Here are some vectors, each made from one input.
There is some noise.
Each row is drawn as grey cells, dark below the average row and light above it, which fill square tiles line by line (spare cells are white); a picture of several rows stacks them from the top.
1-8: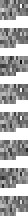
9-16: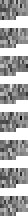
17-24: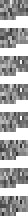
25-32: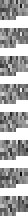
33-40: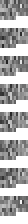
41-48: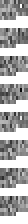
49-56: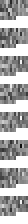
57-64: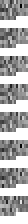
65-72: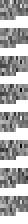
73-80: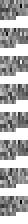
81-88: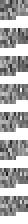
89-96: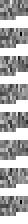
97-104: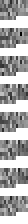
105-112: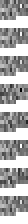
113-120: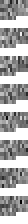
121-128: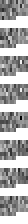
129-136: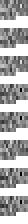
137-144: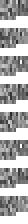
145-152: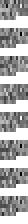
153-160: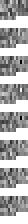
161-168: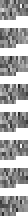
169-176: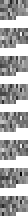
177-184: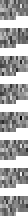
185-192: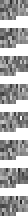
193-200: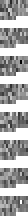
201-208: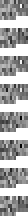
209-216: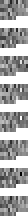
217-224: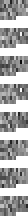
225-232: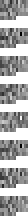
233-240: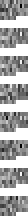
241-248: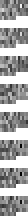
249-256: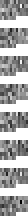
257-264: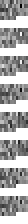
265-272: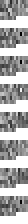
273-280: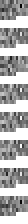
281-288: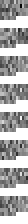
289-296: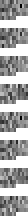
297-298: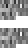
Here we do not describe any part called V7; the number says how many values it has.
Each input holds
a point on a 4-point line, a true/false value and a value of V7.
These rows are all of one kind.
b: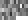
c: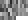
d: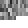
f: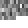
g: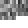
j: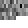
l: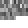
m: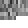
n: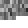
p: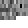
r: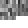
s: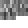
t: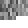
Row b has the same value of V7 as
f, m, n and p.
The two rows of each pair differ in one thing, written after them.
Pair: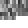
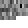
the true/false value
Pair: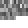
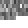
the value of V7
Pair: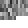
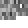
the true/false value
